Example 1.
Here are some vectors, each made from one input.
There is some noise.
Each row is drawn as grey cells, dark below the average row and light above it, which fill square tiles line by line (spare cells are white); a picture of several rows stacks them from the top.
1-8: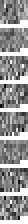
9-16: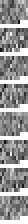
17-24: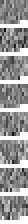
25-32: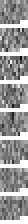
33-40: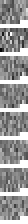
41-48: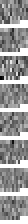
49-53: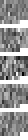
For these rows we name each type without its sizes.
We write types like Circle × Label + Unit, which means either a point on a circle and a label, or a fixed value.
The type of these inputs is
Bool × Bool × Bool + Line.
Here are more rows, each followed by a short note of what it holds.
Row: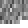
three true/false values
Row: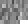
three true/false values
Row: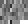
three true/false values
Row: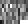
a point on a line
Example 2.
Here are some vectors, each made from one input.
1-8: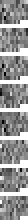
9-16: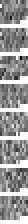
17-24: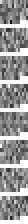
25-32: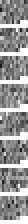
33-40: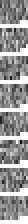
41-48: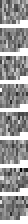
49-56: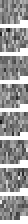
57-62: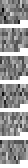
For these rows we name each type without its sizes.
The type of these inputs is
Label × Label.
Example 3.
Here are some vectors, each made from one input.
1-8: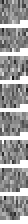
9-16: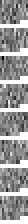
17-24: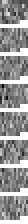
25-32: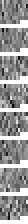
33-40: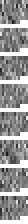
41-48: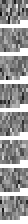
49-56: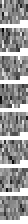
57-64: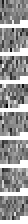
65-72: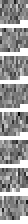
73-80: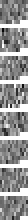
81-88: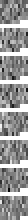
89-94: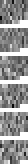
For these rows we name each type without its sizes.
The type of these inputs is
(Bool × Bool × Bool + Unit) × Line.
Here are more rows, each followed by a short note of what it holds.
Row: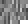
a point on a line and three true/false values
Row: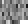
a point on a line
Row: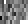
a point on a line and three true/false values
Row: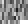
a point on a line
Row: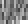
a point on a line
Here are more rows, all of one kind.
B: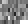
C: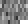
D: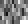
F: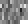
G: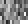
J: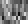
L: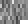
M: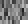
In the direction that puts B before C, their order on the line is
J, L, B, G, F, C, D, M.
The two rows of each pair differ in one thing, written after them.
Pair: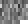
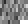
the place on the line
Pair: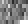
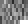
one of the three true/false values
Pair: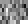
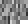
one of the three true/false values
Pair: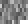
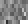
one of the three true/false values
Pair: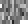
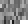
the place on the line
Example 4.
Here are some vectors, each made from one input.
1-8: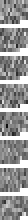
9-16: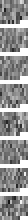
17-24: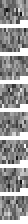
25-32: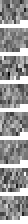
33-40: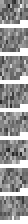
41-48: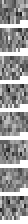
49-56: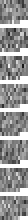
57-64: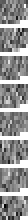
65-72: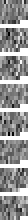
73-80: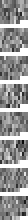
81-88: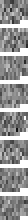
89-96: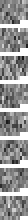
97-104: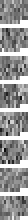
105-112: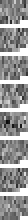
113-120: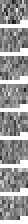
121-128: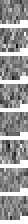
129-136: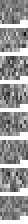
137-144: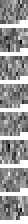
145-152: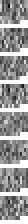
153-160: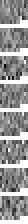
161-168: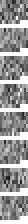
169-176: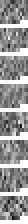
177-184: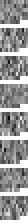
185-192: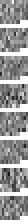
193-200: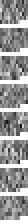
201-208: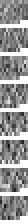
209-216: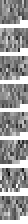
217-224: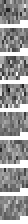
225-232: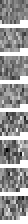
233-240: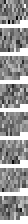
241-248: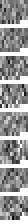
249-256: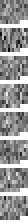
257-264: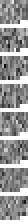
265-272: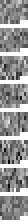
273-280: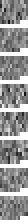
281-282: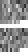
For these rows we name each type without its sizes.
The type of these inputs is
Bool × Bool × Bool + Line.
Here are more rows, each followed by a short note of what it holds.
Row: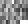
a point on a line
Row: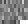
a point on a line
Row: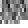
three true/false values
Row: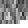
three true/false values
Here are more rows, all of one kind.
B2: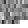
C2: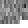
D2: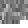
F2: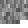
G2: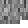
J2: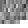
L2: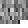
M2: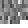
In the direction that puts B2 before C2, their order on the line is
F2, D2, J2, B2, C2, G2, M2, L2.
